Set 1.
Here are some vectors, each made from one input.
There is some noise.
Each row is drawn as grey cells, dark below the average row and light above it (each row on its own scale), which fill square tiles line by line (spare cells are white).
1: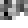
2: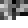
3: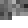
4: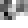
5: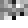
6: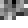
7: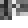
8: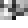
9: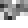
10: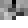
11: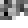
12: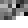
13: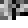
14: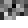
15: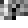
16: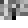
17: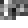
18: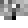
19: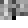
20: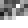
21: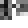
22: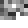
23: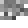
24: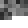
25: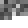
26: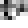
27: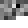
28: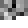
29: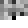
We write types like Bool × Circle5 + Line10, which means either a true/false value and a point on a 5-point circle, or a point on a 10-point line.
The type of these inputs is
Tree7.
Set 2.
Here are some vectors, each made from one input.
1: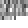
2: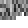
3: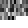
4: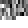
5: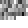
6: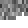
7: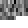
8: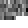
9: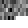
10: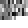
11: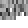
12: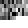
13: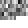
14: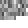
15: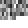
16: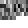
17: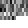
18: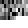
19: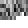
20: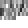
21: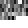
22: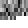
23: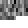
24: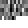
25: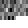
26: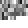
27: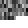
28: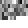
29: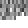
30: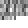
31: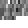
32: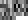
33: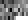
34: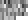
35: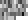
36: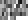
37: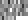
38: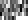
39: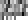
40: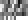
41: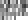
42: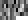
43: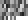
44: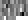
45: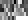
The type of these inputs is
Line3 × Line6 + Unit.
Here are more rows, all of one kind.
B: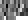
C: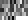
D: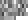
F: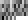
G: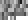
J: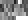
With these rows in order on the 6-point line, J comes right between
C and D.
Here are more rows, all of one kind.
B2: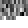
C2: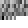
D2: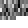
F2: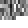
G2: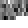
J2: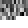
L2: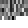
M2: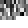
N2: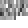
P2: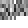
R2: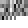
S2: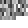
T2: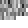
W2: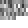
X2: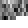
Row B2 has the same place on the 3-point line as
C2, J2, M2 and R2.
